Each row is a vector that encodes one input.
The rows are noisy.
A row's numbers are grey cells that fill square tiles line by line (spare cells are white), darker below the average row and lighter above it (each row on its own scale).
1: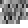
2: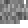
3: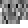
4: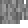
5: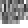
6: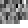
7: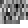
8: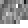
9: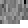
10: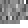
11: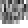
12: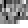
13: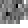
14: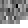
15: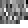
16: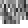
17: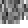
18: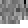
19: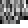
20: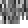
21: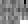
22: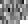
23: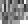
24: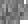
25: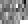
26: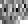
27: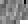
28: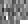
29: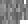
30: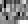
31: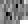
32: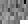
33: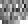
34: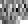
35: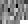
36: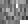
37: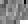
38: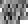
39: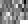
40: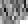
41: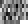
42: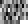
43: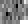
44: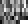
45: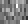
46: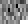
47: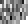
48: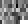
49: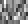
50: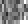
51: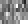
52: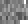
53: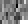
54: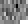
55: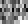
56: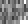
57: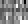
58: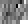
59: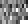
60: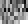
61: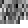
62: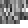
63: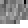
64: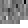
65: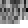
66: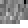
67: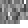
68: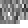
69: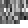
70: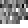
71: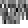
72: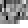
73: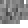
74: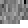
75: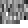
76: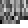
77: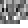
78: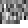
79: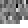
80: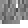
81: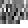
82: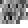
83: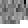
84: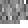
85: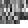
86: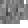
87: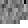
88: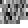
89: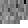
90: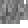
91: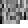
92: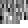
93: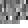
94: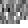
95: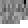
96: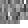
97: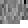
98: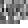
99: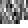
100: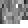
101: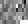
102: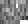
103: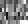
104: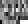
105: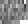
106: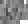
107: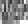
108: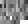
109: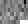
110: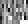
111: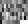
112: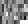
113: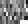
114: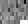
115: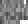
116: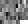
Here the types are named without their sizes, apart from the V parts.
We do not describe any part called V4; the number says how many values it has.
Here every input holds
four true/false values, together with either a point on a line, or a value of V4.
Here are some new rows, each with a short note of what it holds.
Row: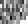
a point on a line and four true/false values
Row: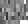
four true/false values and a value of V4
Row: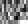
four true/false values and a value of V4
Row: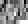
four true/false values and a value of V4
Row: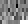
four true/false values and a value of V4
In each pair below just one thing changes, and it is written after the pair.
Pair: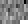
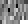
one of the four true/false values
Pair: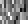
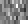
one of the four true/false values
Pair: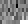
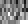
one of the four true/false values
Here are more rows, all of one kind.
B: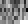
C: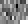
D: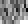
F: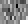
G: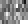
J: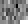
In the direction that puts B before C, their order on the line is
B, J, D, C, F, G.
